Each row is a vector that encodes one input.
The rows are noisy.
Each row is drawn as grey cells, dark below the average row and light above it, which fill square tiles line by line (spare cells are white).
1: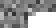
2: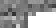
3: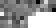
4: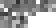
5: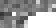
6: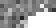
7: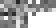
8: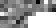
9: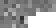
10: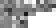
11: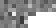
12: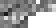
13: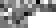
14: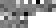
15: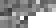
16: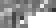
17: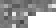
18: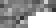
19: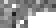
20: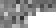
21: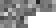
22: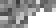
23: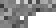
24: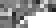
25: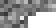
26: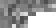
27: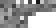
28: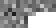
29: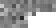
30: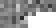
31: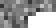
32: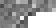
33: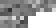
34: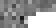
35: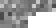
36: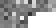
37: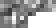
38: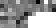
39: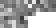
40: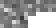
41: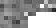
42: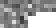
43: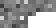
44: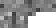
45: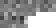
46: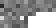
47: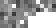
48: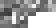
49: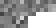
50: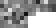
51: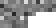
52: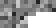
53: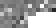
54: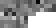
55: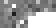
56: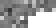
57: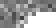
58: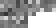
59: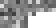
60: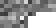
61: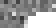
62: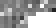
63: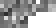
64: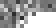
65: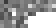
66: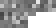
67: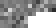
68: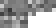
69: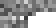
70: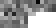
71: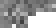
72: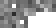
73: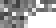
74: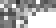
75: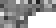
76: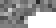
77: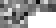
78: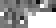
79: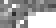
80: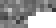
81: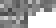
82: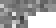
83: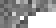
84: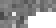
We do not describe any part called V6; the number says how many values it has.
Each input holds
a point on a 5-point line, together with either a point on a 5-point line, or a value of V6.
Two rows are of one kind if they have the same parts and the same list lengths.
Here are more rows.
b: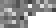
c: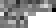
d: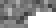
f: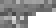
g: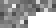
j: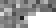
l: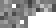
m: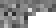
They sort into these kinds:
b, c, d, j
f, g, l, m

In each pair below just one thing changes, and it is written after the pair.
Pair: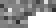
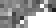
the value of V6
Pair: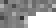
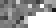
the place on the 5-point line
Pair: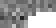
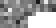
the place on the 5-point line
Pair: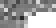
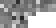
the value of V6
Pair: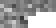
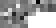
the value of V6
